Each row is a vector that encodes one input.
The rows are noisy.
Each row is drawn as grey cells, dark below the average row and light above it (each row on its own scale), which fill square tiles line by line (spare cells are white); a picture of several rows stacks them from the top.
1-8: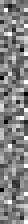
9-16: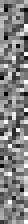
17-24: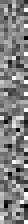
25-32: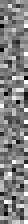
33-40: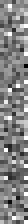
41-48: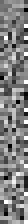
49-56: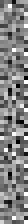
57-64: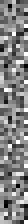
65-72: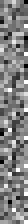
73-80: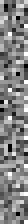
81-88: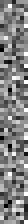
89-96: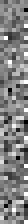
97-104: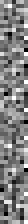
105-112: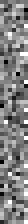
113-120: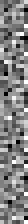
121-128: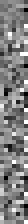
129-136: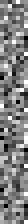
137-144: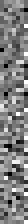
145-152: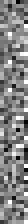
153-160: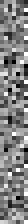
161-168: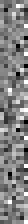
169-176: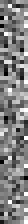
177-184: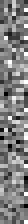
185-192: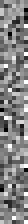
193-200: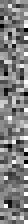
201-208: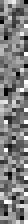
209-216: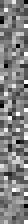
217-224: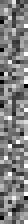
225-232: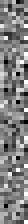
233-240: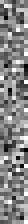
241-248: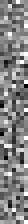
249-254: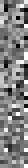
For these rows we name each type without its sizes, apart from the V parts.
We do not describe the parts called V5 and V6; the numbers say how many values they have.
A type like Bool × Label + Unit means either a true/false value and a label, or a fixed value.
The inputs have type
Bool × (Line + V5) + V6.
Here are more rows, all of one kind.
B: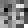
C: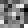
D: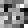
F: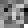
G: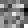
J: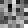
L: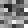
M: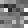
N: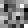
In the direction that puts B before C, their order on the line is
N, M, L, D, B, F, C, J, G.
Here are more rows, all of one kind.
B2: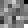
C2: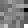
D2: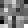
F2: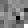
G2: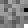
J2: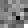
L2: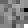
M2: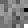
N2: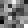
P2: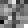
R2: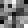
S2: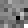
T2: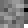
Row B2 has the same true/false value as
D2, N2, P2 and R2.
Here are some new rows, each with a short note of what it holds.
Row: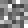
a value of V6
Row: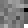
a true/false value and a value of V5
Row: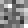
a value of V6
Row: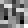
a value of V6
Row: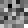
a point on a line and a true/false value
